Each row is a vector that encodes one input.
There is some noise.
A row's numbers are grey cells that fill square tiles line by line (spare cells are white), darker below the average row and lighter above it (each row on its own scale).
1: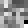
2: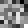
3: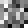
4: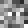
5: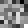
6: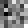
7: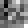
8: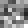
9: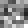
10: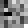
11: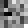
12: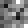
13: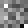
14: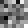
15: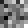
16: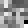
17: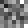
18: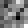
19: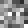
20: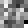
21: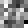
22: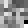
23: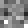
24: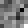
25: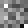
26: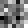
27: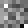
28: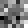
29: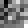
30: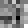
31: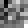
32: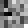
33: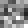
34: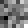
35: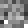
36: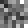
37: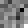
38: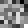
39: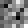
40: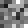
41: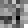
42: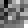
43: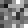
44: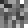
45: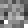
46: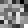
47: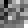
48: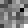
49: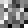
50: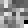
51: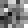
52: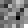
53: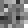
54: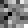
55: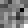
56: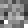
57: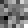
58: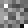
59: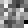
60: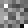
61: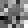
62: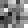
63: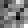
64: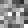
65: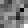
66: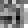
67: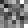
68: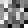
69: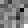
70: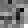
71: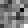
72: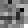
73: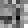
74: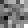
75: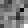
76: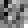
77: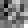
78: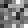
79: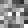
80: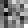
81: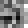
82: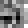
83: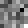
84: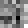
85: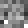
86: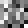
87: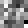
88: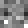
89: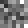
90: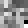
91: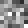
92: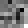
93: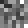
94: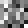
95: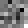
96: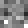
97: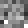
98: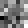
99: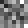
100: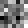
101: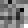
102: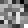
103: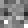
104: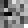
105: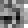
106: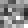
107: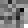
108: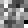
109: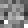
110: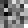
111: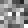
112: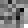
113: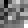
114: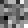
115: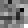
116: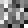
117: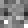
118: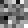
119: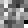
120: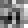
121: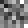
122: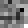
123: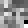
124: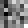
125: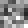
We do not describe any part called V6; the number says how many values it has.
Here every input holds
either a point on a 9-point circle and a value of V6, or a point on a 9-point line.
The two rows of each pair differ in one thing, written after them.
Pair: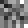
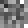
the value of V6
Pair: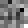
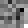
the value of V6
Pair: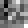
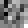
the value of V6
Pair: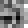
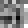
the value of V6
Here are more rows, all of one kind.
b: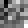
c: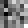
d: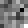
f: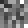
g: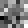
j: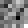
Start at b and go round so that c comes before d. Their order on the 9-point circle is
b, c, f, g, d, j.
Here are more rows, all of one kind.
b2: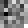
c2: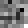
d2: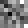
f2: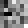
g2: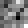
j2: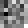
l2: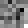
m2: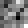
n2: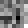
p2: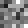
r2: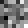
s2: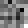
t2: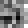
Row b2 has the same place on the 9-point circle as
f2 and j2.
